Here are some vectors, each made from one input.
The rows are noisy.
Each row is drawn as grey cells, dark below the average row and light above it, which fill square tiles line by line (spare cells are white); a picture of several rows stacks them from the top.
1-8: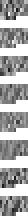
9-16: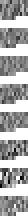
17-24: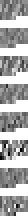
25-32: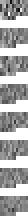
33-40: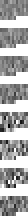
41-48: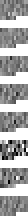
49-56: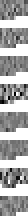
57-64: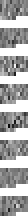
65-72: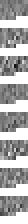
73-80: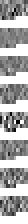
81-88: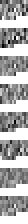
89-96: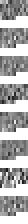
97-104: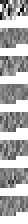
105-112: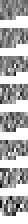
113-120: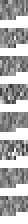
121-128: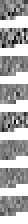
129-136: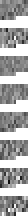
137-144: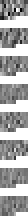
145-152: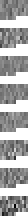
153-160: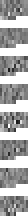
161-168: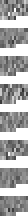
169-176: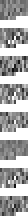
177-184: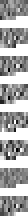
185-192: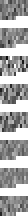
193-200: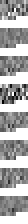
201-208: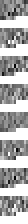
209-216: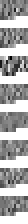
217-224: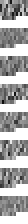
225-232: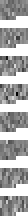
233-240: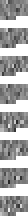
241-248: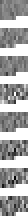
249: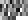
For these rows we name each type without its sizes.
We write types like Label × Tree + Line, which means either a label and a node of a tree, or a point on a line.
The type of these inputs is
List(Bool × Line).
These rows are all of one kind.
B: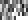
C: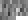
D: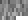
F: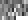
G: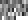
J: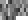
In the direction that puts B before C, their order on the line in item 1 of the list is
B, C, F, G, D, J.
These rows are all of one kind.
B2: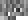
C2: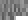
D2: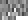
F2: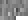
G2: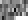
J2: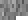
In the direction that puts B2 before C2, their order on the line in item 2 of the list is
J2, F2, G2, D2, B2, C2.
